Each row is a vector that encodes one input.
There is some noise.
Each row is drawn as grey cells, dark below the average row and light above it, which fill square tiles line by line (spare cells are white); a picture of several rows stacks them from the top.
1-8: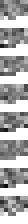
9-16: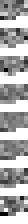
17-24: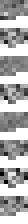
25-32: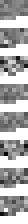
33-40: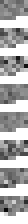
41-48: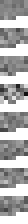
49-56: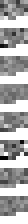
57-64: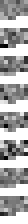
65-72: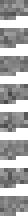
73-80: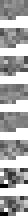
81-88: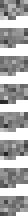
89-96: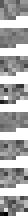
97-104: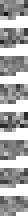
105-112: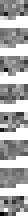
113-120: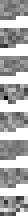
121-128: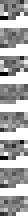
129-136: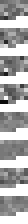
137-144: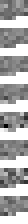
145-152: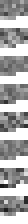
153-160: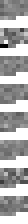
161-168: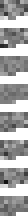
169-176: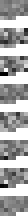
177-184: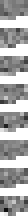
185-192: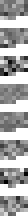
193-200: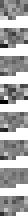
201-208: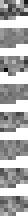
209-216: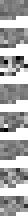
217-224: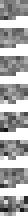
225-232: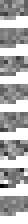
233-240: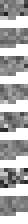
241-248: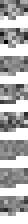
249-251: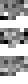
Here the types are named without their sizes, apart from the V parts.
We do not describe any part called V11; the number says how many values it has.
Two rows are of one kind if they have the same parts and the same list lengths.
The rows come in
2 kinds.
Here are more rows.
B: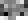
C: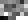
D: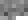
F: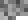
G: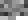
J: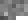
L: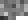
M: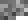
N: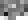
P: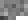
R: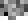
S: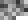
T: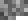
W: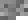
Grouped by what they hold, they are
B, D, G, J, L, N, P, S, T, W
C, F, M, R

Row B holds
a true/false value and a value of V11.
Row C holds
a point on a line.
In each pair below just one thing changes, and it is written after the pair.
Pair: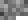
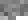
the value of V11
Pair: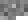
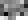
the true/false value
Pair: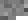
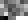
the value of V11
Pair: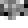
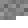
the true/false value
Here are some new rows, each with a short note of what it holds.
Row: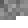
a point on a line
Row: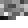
a point on a line
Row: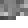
a point on a line
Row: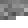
a point on a line
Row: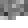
a true/false value and a value of V11
